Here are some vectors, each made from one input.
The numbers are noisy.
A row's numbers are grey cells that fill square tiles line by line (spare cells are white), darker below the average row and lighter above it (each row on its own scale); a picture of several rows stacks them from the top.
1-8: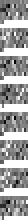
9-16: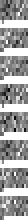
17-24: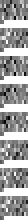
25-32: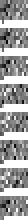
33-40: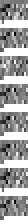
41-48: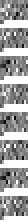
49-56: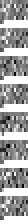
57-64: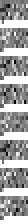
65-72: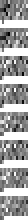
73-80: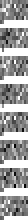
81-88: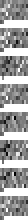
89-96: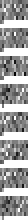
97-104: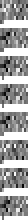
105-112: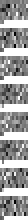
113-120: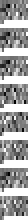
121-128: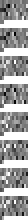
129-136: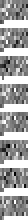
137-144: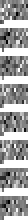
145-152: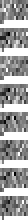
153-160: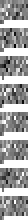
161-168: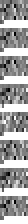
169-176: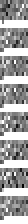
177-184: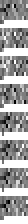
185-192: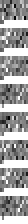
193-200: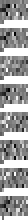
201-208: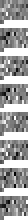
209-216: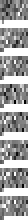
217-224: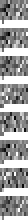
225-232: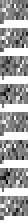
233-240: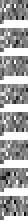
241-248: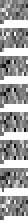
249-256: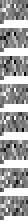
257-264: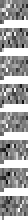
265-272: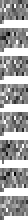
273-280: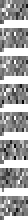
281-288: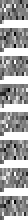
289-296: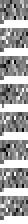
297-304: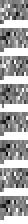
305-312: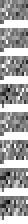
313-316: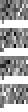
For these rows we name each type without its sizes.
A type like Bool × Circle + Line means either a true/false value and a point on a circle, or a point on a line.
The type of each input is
Bool × Line.
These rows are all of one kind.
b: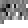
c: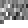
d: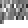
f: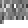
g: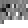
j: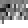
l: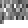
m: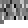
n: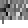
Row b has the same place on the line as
d and g.
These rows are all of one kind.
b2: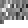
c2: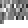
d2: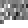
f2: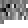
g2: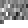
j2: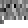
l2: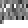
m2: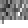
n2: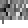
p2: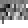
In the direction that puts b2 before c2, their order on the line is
d2, g2, j2, b2, f2, c2, p2, n2, l2, m2.
